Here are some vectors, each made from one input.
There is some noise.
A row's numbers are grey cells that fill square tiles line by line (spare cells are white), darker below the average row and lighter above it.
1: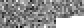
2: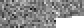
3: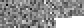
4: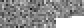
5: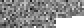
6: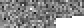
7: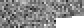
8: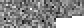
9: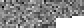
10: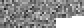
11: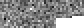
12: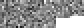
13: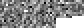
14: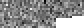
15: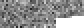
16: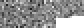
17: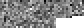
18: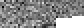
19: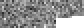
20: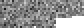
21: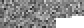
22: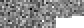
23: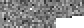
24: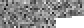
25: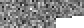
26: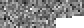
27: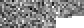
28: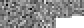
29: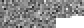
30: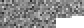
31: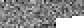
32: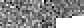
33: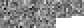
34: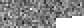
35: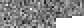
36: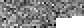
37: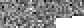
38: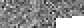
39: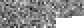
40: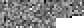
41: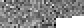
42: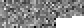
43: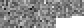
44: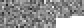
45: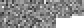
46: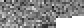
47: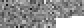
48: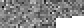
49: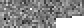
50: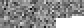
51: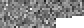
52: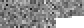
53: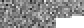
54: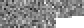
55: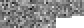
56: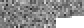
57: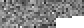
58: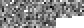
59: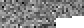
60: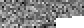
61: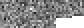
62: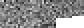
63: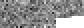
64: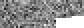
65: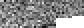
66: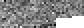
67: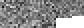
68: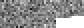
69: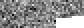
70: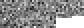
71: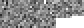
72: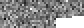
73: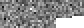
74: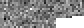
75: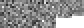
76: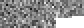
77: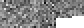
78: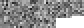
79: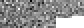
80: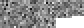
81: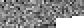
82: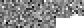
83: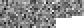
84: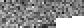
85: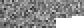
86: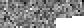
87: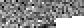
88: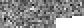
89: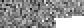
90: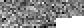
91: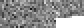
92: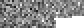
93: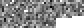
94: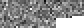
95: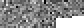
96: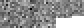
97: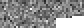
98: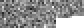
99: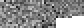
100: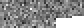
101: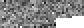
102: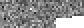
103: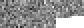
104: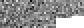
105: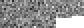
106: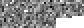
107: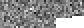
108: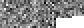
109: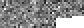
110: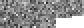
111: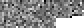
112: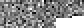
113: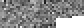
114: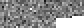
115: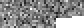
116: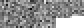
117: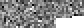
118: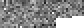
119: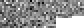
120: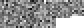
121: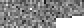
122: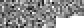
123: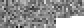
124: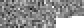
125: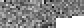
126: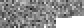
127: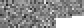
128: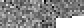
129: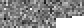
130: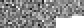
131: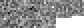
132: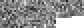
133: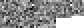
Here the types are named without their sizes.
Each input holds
either a label and a node of a tree, or a list of points on a line.
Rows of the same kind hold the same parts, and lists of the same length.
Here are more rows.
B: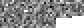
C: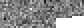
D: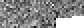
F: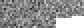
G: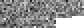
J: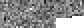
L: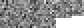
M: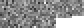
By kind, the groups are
B
C, J
D
F, G, L, M

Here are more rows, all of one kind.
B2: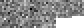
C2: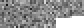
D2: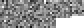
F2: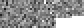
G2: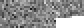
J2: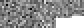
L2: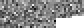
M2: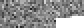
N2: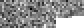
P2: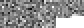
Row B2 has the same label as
J2 and P2.
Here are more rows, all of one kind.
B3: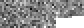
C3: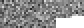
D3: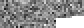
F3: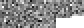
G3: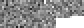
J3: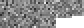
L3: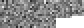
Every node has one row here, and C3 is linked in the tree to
D3.
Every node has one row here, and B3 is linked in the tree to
F3 and L3.
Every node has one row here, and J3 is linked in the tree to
F3 and G3.
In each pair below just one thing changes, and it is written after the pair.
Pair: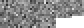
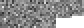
the node of the tree
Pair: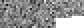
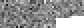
the label
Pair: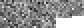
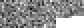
the label
